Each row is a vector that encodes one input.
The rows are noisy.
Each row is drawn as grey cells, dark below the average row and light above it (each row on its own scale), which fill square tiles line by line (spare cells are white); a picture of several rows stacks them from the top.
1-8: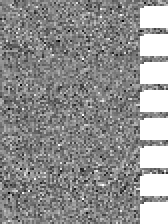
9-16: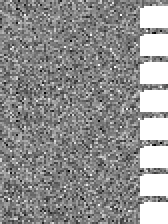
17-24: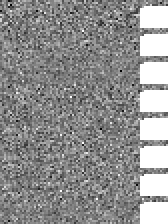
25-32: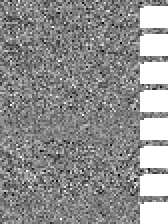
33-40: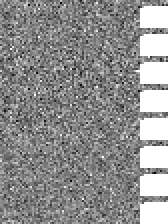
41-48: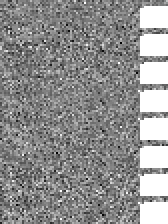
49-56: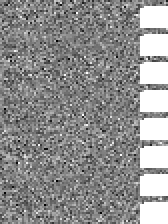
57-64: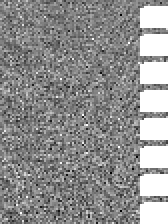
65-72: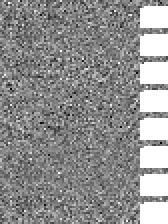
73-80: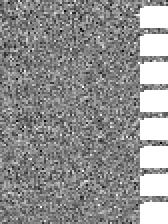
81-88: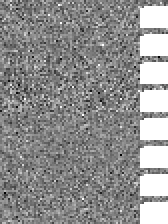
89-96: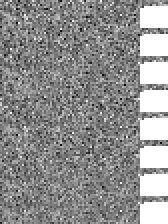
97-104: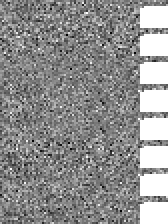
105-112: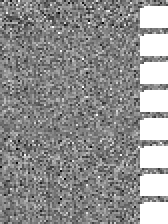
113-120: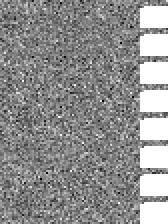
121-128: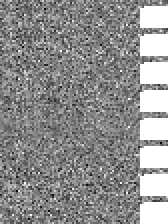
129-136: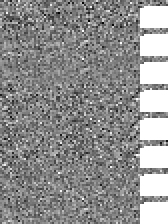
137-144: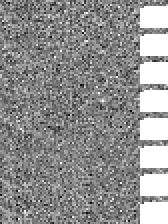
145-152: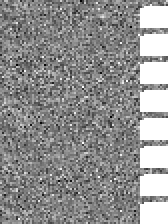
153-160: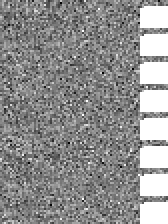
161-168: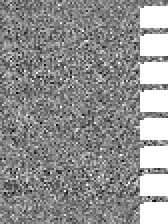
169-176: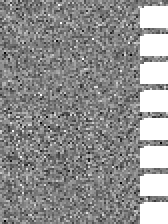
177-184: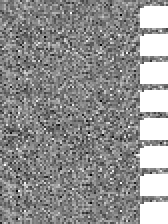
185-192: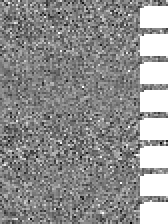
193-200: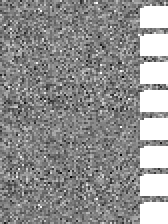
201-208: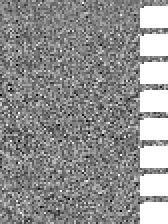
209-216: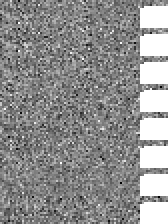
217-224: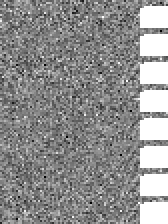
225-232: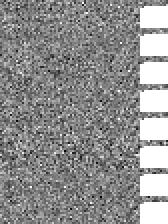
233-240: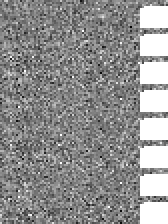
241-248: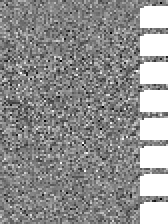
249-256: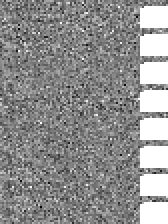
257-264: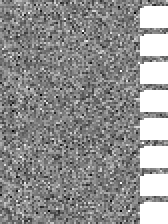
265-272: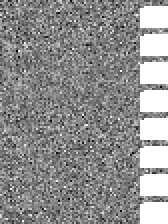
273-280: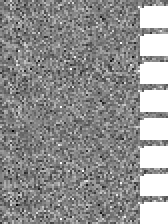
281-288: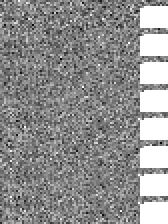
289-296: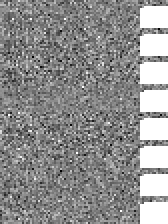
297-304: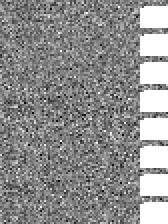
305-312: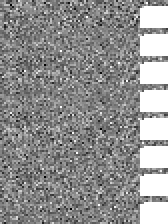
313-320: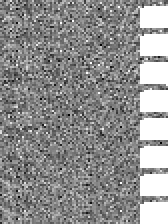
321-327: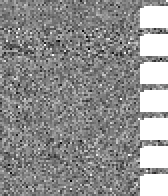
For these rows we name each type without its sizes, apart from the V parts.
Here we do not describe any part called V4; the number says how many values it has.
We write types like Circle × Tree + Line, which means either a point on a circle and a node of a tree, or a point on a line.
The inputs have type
(Bool × Bool × Bool + Unit) × Tree × V4 + List(Line).
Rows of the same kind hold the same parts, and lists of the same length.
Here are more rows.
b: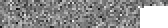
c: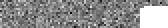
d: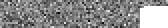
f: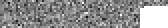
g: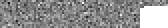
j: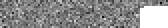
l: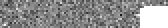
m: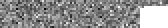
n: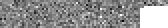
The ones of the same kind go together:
b, m
c, j, l
d
f, g
n

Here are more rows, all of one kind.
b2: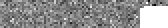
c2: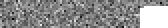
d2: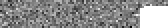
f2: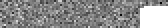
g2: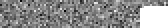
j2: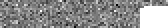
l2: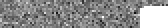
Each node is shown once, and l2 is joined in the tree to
b2 and d2.
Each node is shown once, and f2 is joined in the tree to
c2.
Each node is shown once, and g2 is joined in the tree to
j2.
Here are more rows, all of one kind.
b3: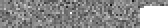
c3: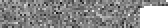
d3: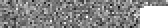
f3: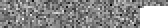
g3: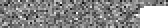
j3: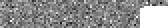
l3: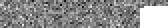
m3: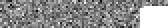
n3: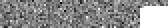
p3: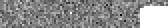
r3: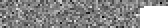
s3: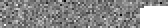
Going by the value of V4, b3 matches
c3 and m3.
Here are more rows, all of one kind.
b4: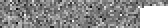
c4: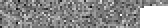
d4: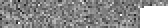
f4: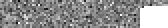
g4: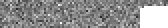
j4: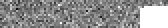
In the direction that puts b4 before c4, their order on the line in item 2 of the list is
f4, b4, c4, j4, g4, d4.
